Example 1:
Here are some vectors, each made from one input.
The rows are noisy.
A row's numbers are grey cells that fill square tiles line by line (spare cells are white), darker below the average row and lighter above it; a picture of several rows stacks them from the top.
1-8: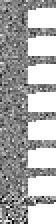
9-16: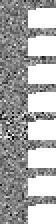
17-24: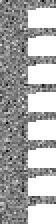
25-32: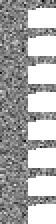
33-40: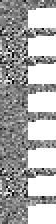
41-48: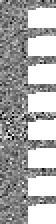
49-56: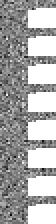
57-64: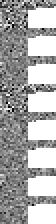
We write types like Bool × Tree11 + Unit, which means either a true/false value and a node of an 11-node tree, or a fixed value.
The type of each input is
List2(Line6).
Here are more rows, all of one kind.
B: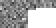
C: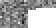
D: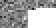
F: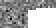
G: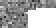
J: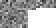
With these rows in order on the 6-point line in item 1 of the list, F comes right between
C and G.
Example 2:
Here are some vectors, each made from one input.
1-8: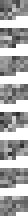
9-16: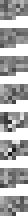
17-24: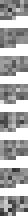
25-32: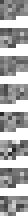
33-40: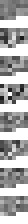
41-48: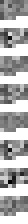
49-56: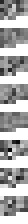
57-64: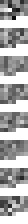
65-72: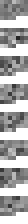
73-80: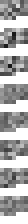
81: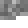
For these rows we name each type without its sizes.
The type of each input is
List(Line).
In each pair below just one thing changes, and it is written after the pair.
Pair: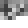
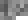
the place on the line in item 2 of the list
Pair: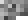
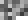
the place on the line in item 1 of the list
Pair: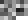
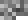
the place on the line in item 2 of the list
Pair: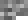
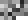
the place on the line in item 2 of the list
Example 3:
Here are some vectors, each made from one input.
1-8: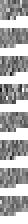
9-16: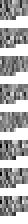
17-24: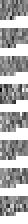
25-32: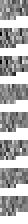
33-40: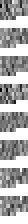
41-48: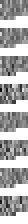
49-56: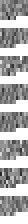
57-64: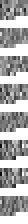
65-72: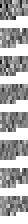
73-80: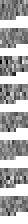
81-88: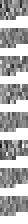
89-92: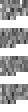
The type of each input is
Bool × Bool × Bool × Bool + Line12.
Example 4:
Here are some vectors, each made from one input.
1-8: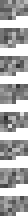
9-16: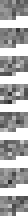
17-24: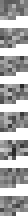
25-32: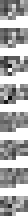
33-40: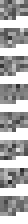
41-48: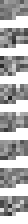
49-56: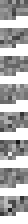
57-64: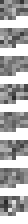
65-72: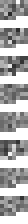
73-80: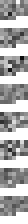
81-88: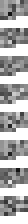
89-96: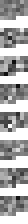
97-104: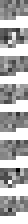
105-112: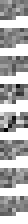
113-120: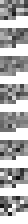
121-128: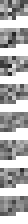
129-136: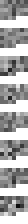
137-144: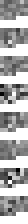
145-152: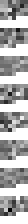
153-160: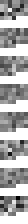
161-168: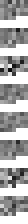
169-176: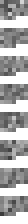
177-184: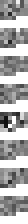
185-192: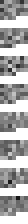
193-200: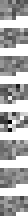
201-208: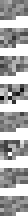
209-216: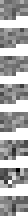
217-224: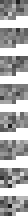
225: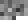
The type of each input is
Bool × Line5.
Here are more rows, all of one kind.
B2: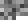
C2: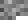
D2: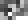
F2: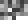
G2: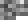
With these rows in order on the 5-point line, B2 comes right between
D2 and G2.
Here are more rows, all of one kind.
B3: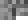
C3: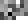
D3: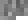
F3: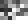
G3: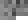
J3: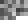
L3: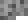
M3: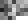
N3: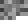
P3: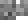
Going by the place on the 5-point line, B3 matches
G3, L3 and N3.
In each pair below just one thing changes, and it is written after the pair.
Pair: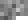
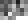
the true/false value
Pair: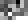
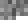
the place on the 5-point line
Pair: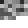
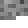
the place on the 5-point line
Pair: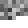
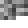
the true/false value
